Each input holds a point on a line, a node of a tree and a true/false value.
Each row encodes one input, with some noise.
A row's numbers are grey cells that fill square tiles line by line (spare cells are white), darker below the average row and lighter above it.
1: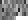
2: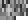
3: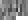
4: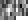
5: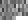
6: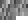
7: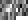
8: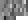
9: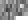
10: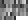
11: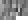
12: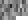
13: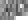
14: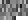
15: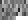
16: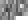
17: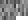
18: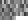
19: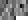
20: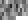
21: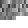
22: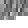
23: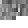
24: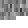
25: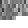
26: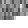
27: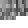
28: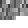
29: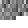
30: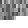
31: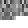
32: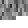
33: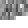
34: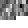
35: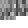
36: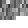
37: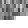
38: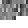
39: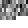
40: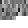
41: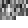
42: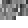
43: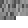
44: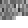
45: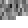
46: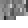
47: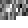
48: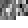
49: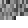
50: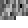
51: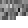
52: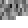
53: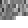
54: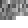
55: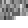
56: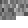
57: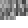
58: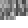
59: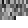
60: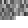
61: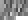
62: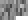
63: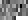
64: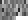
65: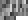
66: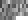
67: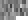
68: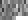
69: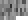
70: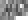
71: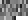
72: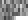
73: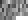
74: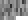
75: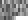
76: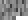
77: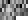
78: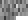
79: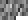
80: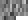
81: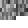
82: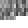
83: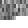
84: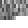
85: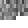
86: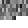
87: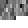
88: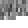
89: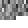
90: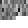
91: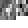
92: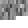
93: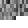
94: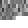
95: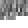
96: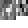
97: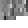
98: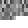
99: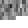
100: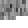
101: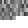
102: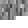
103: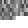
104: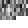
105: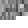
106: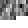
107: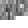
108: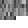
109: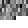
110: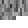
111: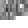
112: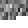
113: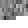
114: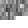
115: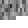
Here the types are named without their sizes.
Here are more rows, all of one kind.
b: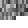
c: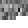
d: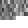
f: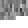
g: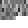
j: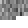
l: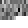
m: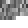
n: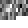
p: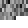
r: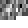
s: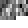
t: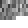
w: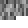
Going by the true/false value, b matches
f, j and p.
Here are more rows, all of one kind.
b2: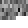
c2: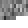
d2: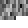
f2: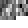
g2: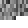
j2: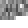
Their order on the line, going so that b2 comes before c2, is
j2, b2, c2, g2, d2, f2.
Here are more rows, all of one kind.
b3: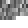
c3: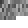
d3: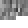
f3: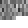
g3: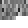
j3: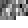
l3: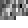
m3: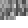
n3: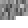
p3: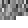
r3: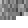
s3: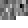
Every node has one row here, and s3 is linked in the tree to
d3 and j3.
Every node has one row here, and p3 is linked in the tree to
r3.
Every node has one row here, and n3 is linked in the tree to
l3 and r3.
